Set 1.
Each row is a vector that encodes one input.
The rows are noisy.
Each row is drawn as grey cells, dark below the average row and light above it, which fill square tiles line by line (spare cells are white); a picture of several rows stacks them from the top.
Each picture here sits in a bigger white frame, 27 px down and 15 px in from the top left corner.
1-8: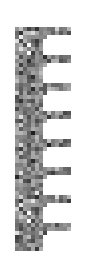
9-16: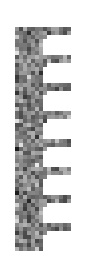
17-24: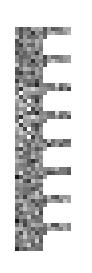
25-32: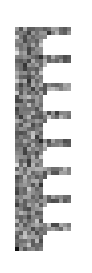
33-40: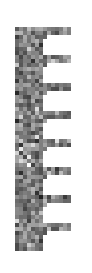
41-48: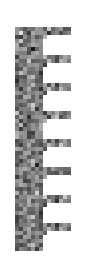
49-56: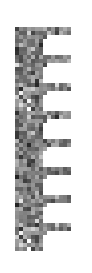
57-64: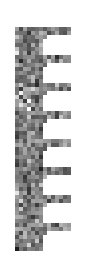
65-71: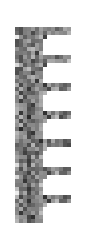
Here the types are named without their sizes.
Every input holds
either a point on a circle and a true/false value, or a fixed value.
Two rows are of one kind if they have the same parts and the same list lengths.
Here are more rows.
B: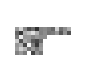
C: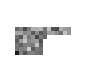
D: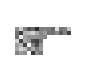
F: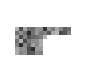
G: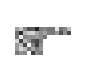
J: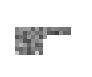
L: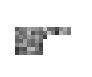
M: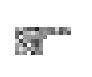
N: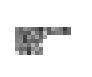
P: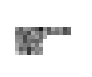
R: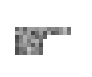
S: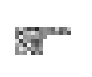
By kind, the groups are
B, D, G, M, S
C, F, J, L, N, P, R

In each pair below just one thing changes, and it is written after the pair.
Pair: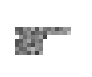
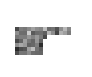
the place on the circle
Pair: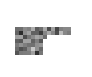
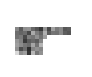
the true/false value
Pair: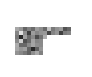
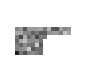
the true/false value
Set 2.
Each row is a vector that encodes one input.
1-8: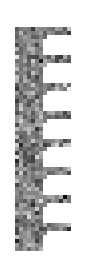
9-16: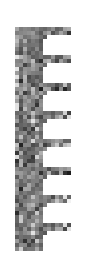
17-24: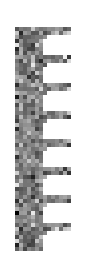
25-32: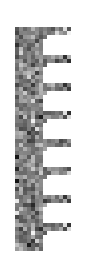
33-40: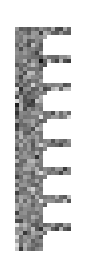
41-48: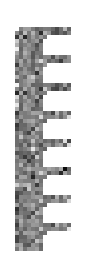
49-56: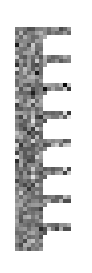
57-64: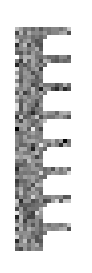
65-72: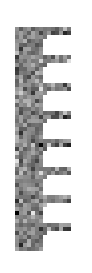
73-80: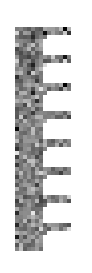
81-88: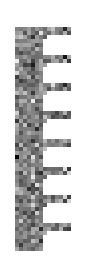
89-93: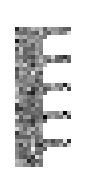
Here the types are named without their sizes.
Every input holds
a point on a line, together with either a fixed value, or a node of a tree.
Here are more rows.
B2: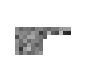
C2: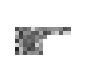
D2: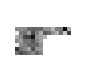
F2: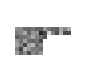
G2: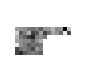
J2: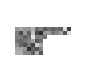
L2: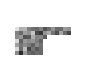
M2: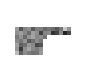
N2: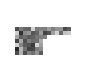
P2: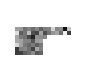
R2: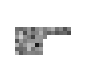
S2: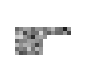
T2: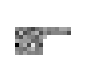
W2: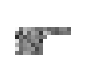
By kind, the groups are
B2, D2, F2, G2, L2, M2, P2, R2, S2, T2, W2
C2, J2, N2

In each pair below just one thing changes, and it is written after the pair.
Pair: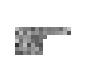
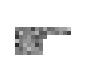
the node of the tree
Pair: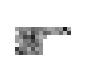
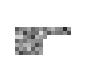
the place on the line
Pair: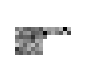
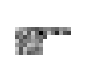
the place on the line
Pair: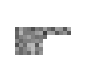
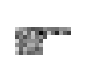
the place on the line
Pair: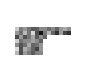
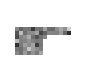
the place on the line
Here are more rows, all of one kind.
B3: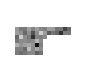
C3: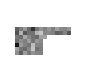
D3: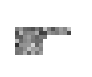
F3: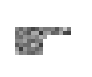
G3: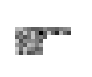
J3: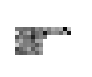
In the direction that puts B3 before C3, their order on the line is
J3, B3, C3, D3, F3, G3.
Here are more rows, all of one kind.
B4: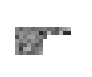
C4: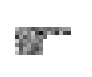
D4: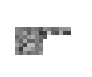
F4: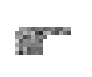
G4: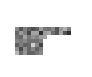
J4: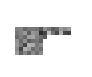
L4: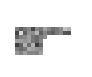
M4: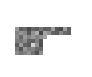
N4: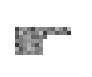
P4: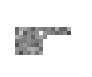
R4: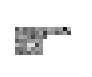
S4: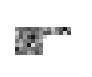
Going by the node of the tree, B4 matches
C4 and N4.
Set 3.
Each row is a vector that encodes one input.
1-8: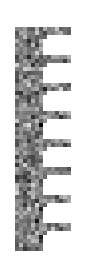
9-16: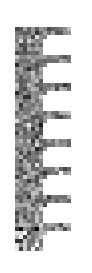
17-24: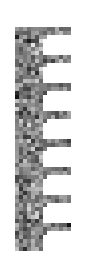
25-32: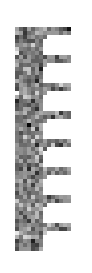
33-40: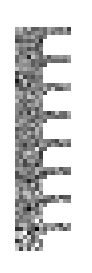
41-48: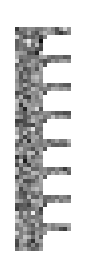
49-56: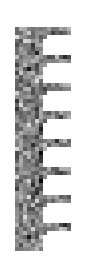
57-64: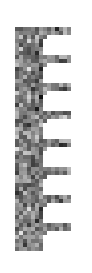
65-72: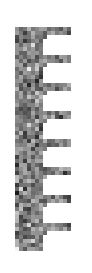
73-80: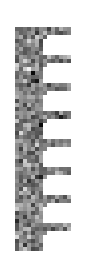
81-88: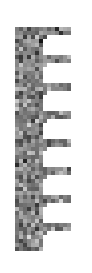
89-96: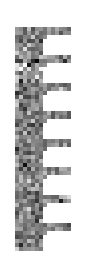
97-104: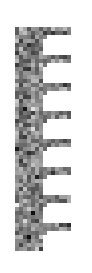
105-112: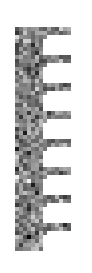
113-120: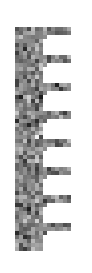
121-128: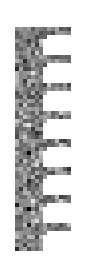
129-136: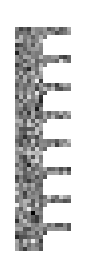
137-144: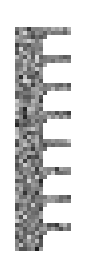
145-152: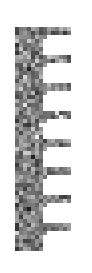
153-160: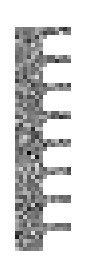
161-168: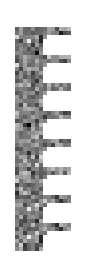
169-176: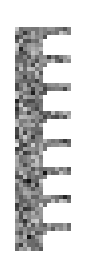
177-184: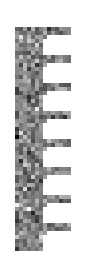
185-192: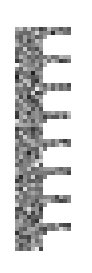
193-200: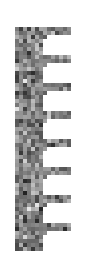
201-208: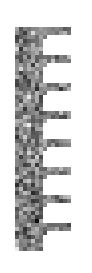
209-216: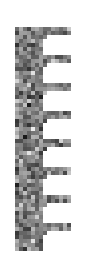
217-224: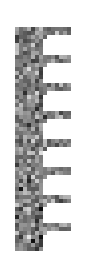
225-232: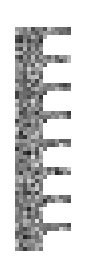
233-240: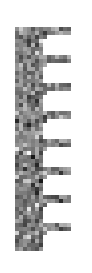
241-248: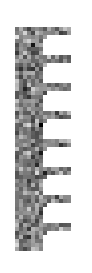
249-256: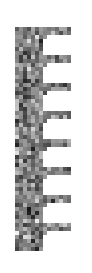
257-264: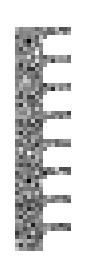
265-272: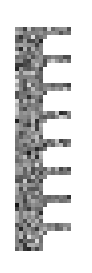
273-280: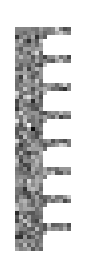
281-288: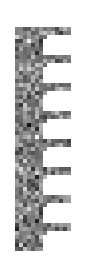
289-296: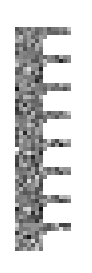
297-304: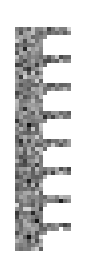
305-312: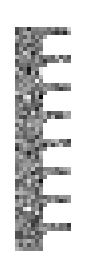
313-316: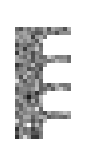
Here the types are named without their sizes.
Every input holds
either a point on a circle and a true/false value, or a fixed value.
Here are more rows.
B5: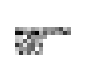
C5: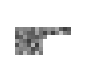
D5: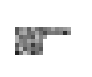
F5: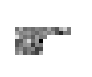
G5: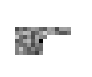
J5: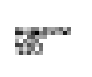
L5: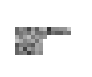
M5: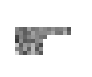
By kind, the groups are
B5, J5
C5, D5, F5, G5, L5, M5

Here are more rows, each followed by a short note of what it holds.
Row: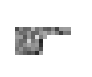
a point on a circle and a true/false value
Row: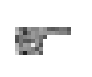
a point on a circle and a true/false value
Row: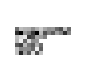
a fixed value
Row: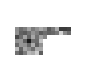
a point on a circle and a true/false value
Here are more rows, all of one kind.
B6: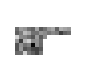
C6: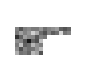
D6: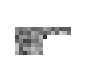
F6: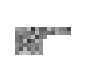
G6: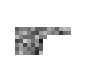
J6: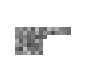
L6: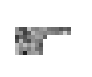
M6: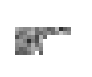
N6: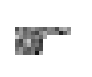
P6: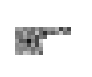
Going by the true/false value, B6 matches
G6 and N6.
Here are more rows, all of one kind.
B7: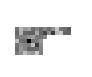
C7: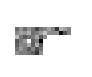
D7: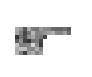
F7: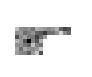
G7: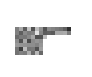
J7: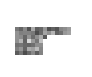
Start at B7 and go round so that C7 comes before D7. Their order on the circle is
B7, G7, C7, D7, J7, F7.
